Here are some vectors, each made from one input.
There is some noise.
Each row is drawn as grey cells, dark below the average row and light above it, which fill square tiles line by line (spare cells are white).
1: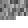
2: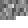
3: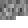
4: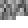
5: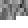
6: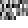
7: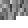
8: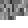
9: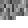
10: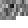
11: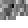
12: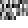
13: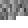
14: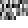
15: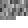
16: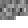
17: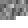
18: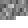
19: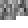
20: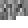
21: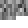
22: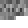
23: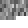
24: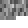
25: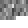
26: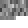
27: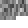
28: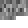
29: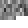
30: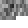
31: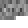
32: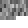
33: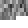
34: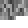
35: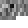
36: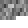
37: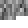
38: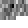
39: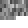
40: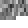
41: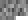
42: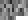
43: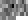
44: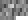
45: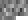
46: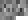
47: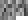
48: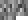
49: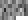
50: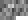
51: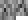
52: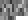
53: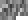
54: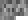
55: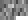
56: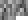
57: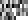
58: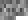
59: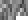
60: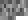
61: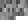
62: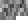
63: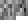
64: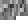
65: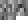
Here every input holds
a list of up to two points on a 5-point line.
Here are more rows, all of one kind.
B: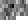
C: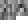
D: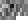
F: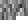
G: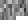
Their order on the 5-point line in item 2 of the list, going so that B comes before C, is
G, B, C, F, D.
